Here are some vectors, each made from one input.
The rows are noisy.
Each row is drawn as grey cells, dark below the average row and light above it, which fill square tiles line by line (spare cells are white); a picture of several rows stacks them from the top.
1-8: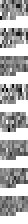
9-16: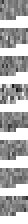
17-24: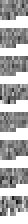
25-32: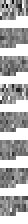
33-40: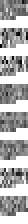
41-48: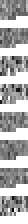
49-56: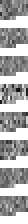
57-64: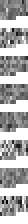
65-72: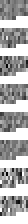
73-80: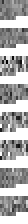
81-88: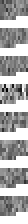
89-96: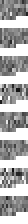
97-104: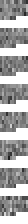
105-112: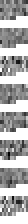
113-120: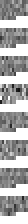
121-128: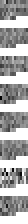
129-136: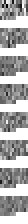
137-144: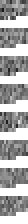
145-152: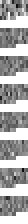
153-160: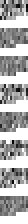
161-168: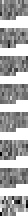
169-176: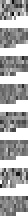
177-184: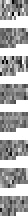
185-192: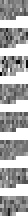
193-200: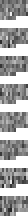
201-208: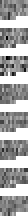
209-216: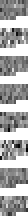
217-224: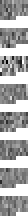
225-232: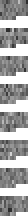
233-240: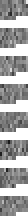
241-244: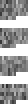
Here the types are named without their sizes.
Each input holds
either four labels, or a point on a line.
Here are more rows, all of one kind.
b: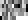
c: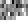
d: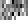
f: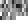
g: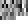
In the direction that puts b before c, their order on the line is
g, b, f, c, d.
